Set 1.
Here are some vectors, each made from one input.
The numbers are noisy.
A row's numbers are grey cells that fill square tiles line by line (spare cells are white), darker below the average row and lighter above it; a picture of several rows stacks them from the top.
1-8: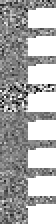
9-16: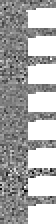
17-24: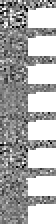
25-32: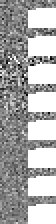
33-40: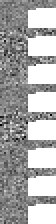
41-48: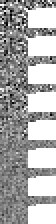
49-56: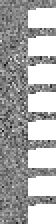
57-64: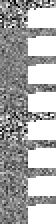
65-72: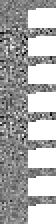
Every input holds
either a point on a 5-point line, or three true/false values.
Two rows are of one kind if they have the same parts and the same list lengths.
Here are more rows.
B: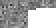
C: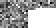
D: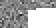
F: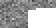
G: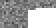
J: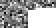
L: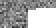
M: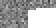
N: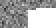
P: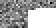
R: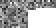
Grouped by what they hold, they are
B, D, N, R
C, F, G, J, L, M, P

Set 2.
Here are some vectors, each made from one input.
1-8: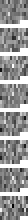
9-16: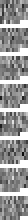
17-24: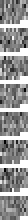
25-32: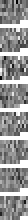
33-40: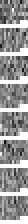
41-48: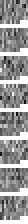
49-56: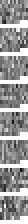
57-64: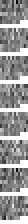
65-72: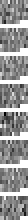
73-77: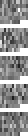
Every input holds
a point on a 7-point line and a node of a 9-node tree.
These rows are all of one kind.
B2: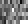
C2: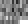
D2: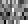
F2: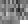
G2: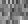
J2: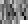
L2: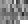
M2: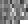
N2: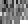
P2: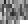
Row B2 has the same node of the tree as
M2 and N2.
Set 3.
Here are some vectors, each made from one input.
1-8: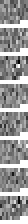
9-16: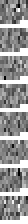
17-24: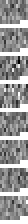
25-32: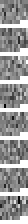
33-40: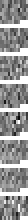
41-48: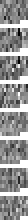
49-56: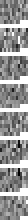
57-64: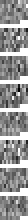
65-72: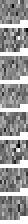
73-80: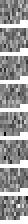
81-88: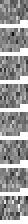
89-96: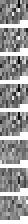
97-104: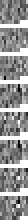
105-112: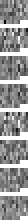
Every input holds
either a point on a 7-point line, or a node of a 13-node tree.
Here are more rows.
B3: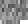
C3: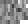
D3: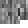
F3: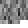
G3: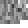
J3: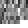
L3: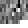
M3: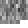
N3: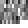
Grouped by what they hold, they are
B3, C3, D3, F3, G3, M3
J3, L3, N3

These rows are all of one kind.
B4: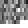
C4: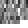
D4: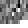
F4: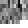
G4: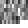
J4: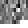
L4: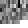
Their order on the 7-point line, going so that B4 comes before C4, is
F4, L4, D4, J4, B4, C4, G4.
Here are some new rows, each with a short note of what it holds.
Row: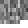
a node of a 13-node tree
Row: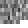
a node of a 13-node tree
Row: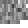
a node of a 13-node tree
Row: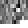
a point on a 7-point line
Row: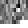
a point on a 7-point line
